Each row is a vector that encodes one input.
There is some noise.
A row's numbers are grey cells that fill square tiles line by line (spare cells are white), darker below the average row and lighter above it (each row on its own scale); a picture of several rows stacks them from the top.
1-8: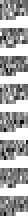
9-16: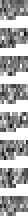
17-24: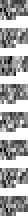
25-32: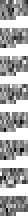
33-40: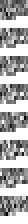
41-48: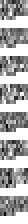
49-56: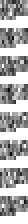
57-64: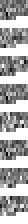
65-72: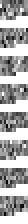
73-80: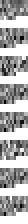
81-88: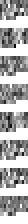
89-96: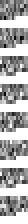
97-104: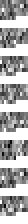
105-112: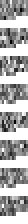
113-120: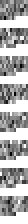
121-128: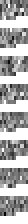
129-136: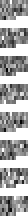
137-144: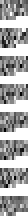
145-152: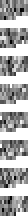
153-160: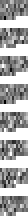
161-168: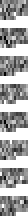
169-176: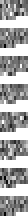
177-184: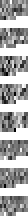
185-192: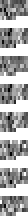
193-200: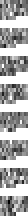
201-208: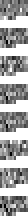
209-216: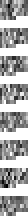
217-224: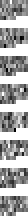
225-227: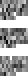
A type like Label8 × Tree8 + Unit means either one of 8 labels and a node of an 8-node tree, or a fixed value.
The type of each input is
Bool × (Line6 + Line7) + Tree11.
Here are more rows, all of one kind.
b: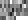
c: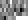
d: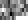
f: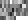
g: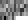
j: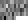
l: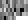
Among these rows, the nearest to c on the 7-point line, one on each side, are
b and l.
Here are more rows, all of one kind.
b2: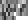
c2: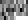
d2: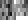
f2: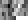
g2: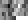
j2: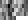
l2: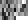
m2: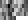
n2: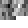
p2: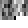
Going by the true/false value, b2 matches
c2 and l2.
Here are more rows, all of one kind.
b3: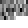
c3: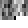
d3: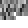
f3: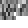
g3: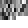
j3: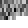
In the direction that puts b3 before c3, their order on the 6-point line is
b3, d3, f3, c3, g3, j3.
